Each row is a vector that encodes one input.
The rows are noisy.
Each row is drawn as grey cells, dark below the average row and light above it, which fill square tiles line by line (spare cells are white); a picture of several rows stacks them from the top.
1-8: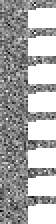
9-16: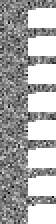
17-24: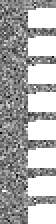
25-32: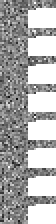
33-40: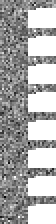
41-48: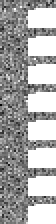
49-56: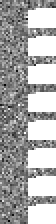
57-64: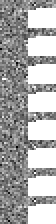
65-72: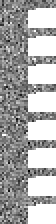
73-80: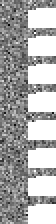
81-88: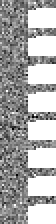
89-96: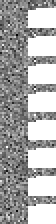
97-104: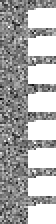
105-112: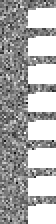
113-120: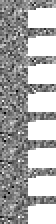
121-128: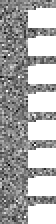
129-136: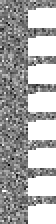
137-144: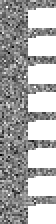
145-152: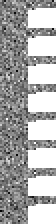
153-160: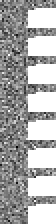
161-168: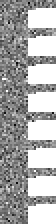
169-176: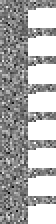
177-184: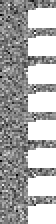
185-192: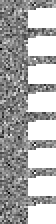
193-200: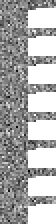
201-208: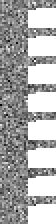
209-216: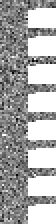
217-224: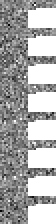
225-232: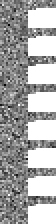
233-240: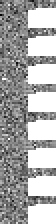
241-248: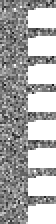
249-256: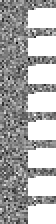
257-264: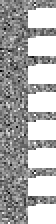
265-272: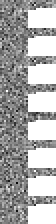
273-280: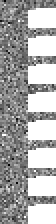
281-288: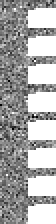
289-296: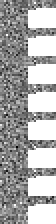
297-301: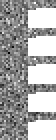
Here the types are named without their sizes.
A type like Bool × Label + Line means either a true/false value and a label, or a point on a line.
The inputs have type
Bool × Tree + Circle + Unit.
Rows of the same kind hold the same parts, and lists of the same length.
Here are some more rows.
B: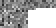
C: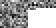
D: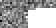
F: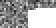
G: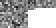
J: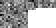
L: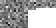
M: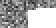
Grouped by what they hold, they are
B, D, F, G, J, M
C
L

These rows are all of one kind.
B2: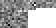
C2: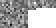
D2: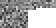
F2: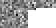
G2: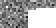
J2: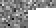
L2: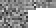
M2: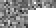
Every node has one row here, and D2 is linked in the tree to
L2.
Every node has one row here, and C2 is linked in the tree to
B2, J2, L2 and M2.
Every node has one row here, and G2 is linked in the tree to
M2.
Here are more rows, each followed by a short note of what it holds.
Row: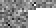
a node of a tree and a true/false value
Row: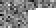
a point on a circle
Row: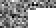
a fixed value
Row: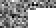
a fixed value
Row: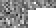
a node of a tree and a true/false value
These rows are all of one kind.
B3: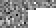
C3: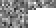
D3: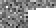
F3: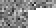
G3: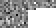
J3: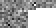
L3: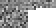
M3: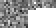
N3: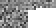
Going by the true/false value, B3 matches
C3, G3 and M3.
